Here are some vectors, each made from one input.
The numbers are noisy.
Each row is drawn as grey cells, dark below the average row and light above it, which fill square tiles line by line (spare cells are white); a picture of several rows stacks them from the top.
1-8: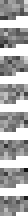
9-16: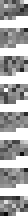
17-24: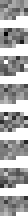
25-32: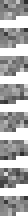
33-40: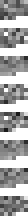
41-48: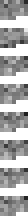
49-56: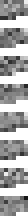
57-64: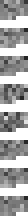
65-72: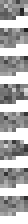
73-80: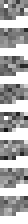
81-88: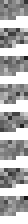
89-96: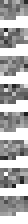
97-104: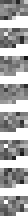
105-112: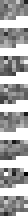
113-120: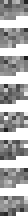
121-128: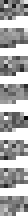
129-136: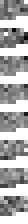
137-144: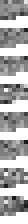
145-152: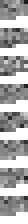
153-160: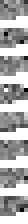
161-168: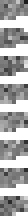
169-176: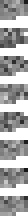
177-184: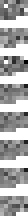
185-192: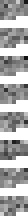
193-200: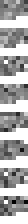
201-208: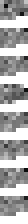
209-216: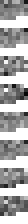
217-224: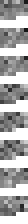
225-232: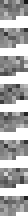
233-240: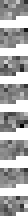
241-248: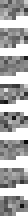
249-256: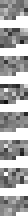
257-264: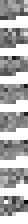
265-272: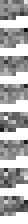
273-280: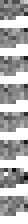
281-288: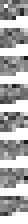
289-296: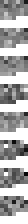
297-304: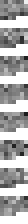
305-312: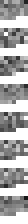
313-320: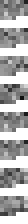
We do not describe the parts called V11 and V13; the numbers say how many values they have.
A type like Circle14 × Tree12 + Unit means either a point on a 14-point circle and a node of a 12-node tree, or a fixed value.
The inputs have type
Bool × V13 + Line9 × V11.
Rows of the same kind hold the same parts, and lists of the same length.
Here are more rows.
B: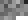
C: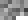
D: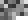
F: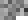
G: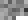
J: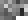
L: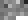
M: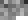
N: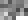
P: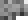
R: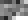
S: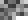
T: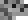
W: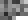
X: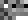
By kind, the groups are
B, C, F, G, L, M, N
D, J, P, R, S, T, W, X

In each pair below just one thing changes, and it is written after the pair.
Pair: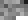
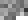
the true/false value
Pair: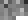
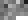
the value of V13
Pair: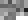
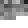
the true/false value
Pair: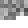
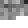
the true/false value
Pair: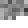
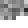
the value of V13
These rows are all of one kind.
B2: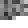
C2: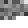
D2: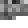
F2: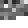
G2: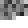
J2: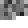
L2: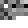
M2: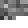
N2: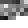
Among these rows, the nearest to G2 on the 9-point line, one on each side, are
J2 and L2.
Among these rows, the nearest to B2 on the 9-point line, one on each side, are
J2 and M2.
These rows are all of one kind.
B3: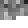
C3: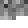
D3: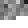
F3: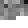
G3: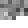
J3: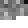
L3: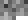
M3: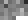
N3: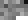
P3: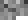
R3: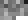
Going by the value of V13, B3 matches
G3, J3 and R3.
